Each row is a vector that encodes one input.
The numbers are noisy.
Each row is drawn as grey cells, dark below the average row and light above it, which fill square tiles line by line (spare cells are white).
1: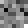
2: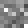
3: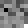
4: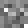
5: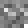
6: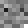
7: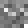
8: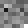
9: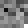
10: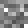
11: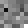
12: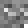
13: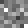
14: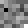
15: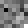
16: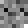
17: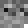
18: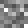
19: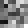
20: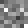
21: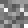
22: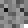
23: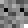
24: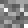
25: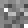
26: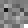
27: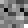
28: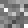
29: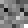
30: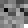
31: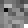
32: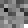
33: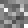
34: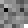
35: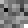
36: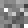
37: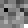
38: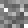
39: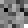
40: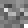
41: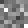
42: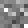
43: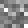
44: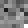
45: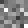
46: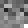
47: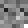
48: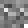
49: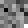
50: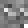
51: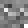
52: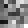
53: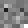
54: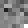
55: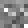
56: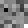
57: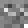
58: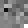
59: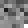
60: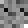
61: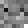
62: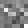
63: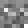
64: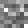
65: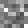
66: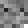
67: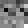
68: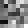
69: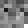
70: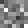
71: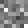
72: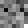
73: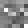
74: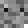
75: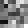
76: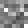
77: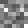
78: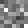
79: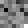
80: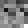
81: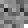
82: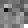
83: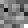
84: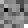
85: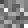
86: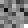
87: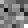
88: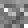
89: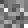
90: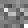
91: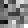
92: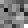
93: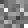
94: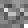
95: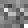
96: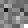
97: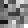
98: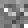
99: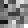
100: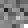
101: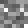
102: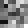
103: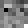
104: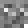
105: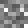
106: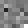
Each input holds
a list of up to two points on a 6-point line.
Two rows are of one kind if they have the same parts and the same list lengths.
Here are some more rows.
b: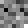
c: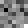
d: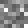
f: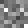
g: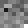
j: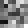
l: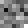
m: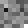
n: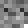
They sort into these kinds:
b, c, g, l, m, n
d, f
j

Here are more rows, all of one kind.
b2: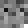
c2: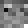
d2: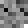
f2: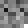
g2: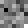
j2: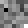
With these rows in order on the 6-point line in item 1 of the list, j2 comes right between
d2 and g2.
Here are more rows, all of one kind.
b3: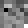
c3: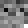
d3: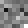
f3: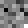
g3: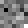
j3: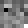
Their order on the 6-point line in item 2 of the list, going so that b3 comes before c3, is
b3, j3, d3, g3, f3, c3.
